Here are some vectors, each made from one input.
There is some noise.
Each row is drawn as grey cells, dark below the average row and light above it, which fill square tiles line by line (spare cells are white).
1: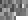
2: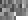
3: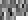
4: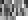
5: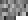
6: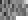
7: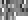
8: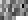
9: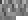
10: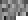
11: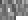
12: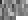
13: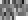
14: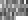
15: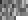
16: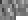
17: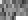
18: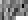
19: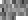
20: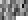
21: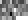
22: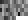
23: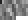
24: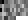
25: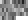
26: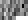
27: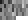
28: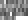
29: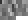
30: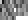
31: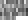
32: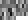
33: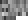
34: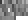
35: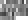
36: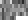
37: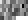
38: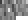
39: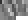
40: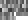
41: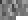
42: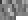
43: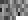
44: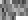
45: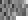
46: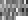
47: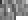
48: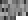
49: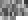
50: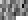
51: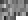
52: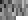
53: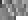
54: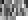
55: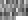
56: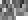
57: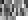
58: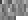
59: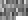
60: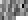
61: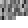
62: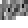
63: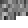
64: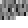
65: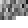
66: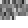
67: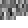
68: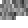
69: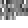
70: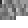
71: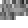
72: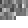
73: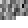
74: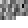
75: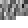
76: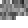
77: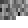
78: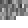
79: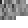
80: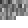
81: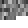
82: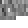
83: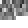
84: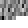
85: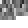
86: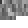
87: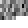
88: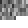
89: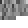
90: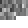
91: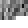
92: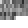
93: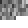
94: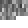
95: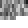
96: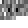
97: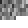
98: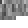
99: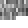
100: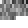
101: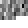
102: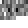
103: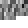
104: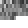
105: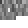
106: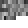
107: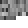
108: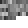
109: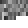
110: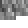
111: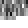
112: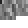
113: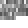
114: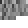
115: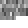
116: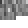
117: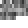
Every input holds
one of 6 labels, together with either one of 5 labels, or two labels (each one of 6).
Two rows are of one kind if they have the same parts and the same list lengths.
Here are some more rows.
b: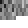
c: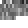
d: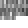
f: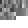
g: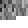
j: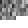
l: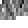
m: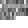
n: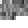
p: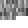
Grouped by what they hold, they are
b, f, g, j, l
c, d, m, n, p

